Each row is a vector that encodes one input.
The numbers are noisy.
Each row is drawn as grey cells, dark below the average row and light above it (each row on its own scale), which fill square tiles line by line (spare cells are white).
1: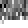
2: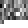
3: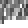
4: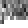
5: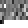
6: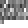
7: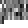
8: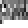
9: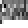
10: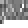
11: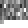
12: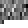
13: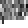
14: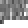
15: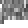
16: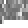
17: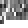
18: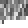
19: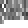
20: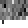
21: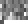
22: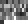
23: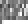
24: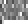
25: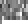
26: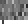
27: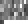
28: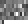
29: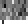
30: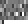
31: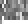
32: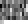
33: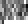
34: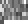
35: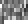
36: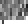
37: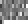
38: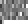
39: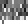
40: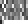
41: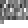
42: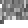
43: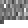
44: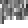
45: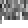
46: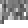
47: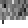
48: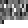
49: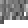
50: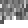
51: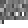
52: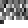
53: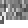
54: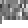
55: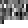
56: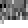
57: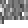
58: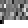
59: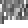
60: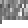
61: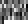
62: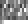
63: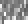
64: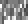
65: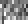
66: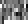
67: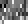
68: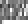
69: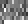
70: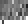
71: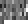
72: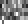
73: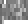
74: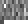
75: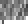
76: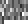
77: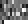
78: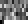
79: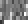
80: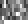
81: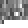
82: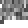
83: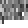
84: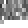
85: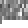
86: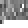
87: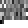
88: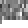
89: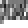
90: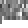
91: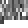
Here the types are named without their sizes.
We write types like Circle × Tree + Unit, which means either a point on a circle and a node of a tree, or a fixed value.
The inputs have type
List(Line).
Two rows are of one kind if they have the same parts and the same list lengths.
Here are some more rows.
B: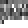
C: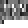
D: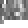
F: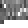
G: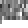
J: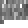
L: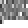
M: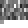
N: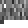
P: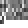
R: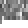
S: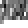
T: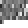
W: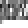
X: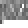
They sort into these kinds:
B, C, D, F, J, M, N
G, L, R, S, T, W
P, X

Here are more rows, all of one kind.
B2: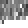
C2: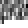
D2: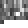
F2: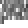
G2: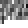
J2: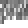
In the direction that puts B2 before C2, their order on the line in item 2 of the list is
J2, G2, B2, C2, F2, D2.
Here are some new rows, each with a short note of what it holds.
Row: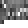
a list of two items
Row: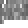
a list of two items
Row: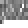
the empty list
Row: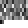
a list of one item
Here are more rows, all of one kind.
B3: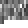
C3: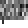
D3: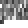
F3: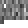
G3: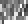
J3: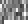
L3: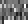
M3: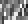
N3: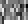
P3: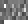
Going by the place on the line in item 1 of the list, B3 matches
F3, J3, L3 and P3.
